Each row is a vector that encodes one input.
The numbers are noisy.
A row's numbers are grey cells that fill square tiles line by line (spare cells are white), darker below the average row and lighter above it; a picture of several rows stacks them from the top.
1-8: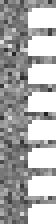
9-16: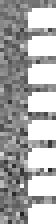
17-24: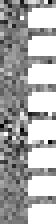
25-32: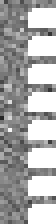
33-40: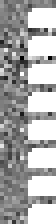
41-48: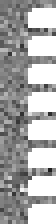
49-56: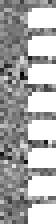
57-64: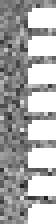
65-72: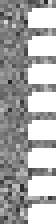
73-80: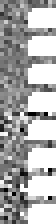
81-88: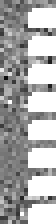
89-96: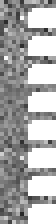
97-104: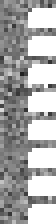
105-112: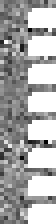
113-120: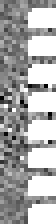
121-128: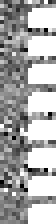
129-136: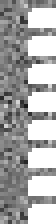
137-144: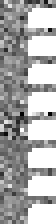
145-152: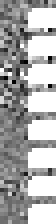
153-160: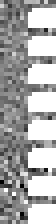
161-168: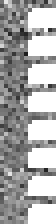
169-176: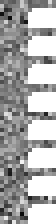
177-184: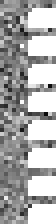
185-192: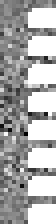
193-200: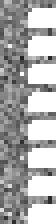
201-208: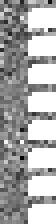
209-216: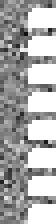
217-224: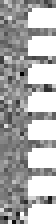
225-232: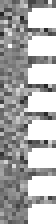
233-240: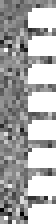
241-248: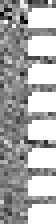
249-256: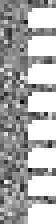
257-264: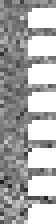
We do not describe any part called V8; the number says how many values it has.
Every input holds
either a point on a 6-point line and a value of V8, or a list of up to three points on a 5-point line.
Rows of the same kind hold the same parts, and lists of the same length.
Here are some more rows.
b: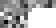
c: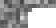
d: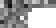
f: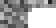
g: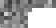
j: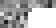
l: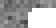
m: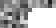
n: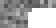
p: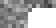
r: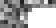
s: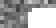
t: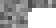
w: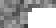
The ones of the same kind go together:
b, j, m, p
c, r, t, w
d, g
f, s
l, n

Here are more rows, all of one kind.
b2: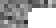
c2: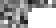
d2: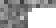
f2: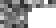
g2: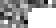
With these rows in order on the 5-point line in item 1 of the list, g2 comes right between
b2 and d2.
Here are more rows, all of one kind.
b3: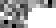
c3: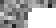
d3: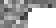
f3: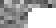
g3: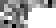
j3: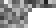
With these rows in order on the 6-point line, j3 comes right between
b3 and d3.
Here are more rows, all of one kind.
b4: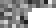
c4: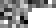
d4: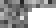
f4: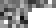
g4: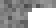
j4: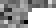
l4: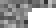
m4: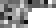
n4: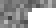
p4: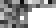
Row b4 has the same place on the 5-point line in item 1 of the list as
c4 and p4.
